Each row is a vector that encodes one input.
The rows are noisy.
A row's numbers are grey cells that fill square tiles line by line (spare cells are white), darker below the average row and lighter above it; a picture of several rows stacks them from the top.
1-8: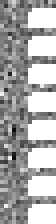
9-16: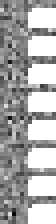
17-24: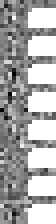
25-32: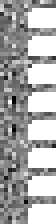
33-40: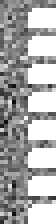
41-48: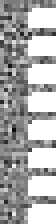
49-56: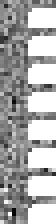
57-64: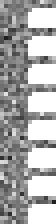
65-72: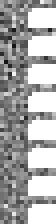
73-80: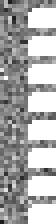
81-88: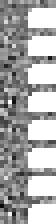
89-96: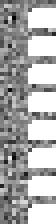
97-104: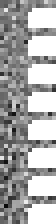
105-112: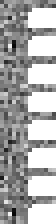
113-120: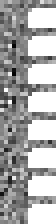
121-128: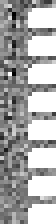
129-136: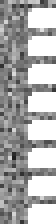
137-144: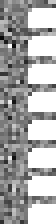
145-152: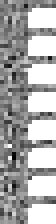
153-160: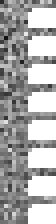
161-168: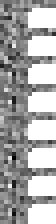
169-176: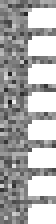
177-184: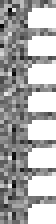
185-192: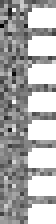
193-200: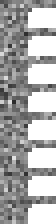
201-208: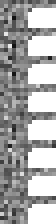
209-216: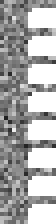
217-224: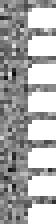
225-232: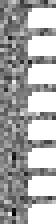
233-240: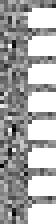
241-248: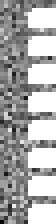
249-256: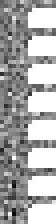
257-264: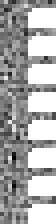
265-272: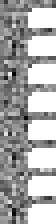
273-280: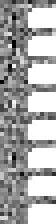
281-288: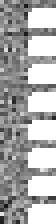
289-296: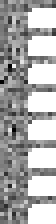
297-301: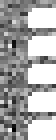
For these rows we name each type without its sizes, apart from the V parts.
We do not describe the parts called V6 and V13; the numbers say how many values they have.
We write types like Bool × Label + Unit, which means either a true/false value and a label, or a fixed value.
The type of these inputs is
Bool × V6 + Label × V13 + Unit.
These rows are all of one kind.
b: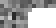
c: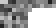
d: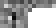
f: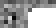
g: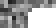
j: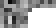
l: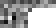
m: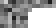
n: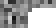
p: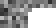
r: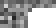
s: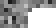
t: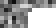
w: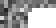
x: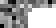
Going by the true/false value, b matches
d, f, l and r.
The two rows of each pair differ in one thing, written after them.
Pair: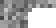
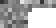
the value of V13
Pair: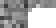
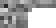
the value of V13
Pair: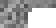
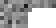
the value of V13
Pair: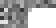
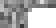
the value of V13
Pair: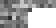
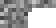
the label
